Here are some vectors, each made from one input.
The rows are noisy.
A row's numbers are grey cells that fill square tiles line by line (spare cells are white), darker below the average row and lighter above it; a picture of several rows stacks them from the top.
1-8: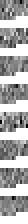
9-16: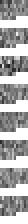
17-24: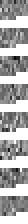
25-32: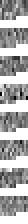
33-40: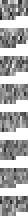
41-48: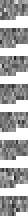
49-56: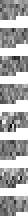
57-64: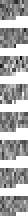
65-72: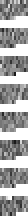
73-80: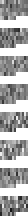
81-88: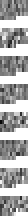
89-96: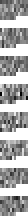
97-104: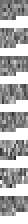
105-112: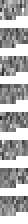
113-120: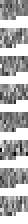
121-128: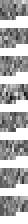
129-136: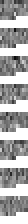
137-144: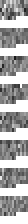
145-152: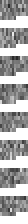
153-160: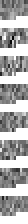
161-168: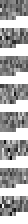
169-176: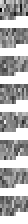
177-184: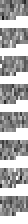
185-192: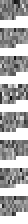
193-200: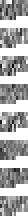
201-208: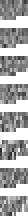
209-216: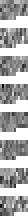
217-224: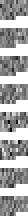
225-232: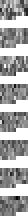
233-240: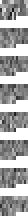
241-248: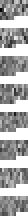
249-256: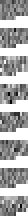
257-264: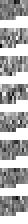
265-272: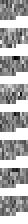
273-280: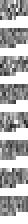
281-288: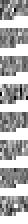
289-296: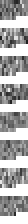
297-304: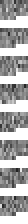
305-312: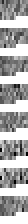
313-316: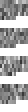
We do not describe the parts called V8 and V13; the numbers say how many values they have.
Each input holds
either one of 11 labels, or a true/false value, a value of V8 and a value of V13.
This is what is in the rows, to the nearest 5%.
About 25% of them hold one of 11 labels. The rest hold a true/false value, a value of V8 and a value of V13.
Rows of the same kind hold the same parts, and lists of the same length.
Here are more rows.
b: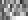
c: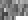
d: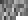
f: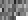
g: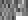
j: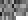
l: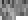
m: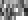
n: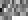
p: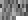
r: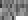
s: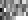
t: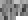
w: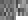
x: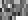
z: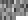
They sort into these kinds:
b, c, d, f, g, j, l, n, p, r, s, t, w, z
m, x

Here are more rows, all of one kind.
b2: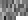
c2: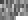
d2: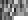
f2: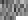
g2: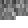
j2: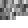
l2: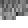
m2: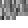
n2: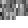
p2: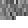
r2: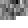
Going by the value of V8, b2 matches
c2, d2 and f2.
